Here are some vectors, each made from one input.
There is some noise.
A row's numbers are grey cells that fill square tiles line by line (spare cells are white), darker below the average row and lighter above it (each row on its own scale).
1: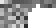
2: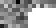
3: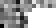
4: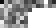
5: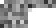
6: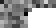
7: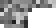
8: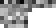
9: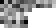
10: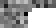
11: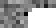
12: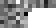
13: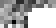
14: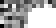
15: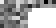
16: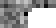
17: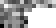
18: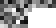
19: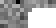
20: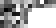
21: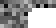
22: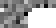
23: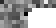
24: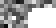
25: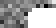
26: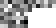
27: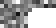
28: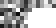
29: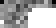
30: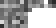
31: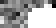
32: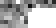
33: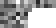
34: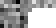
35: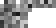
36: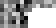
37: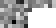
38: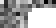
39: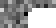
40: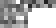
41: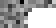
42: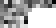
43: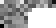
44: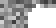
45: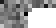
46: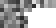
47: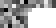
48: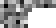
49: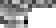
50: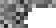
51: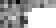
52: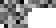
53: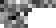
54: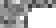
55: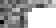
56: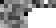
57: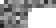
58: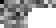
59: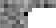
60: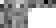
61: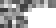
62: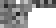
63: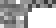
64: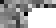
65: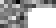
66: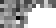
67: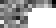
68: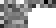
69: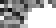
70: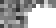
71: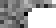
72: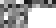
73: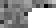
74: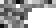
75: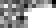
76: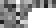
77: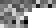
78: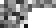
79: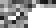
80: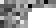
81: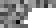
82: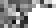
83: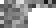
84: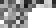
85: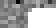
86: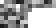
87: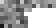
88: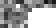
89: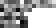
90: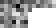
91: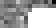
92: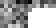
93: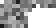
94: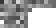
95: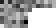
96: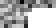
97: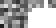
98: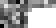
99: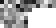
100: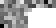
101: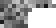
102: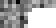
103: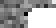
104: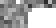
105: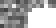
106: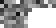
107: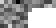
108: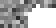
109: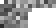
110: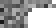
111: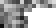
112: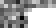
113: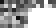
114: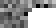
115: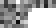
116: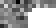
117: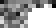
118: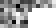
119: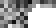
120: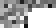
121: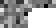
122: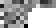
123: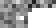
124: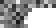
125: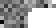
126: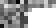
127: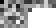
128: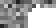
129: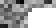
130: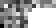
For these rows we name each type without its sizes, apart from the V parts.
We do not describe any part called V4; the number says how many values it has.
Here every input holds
a label, a point on a line and a value of V4.
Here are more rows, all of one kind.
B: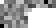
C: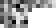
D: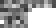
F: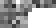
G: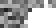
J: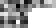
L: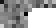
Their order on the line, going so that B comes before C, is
L, F, G, D, B, J, C.
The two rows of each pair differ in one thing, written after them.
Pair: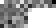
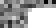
the label
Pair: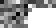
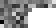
the value of V4
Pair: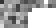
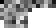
the label
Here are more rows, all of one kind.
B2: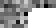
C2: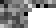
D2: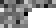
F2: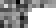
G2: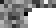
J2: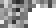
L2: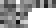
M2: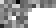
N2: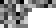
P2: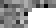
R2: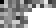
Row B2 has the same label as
D2, N2, P2 and R2.
